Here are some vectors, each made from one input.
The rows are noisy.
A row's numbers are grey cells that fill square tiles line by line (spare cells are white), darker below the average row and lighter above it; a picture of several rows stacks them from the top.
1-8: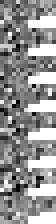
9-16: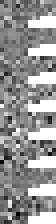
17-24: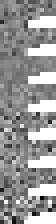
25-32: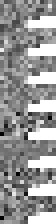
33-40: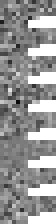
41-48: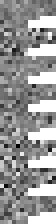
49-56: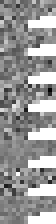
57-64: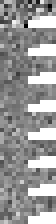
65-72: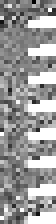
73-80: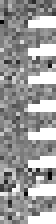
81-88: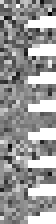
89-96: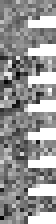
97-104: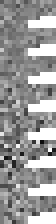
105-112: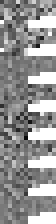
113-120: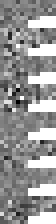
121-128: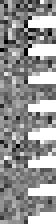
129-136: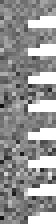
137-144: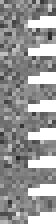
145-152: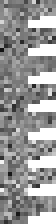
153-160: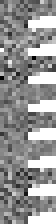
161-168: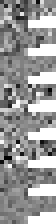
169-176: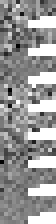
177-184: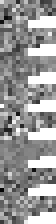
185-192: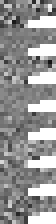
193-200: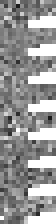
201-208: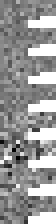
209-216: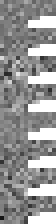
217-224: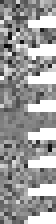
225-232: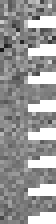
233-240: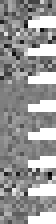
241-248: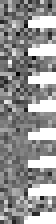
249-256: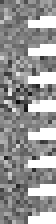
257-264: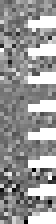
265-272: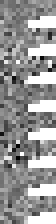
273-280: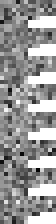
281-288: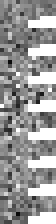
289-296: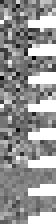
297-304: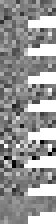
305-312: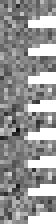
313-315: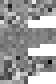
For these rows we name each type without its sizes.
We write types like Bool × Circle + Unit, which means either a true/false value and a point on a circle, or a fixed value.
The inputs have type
Bool × Bool × Bool × Bool + Unit.
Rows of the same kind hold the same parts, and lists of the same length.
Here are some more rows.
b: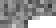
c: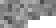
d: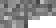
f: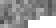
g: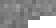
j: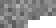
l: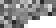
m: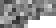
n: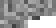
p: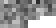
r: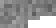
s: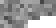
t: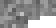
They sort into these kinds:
b, c, d, f, g, j, l, m, n, r, s, t
p

